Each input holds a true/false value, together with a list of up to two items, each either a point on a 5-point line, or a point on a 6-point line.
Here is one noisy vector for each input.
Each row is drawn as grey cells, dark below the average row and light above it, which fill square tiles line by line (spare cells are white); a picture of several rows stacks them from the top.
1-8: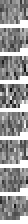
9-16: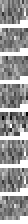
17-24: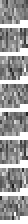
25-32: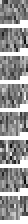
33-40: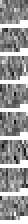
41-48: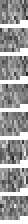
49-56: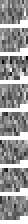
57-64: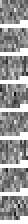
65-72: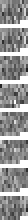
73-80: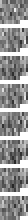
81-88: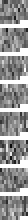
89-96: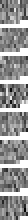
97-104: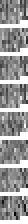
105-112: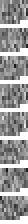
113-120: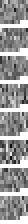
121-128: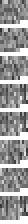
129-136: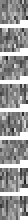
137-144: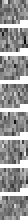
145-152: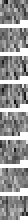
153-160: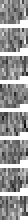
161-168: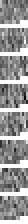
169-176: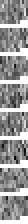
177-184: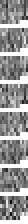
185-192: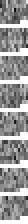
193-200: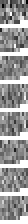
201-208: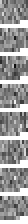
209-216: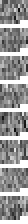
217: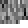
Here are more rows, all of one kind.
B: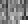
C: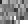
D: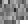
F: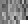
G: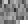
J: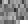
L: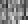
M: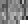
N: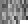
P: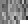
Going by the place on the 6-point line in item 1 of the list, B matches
J and L.
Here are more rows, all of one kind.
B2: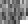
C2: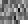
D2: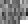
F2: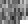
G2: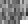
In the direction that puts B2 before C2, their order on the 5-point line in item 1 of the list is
D2, B2, G2, F2, C2.
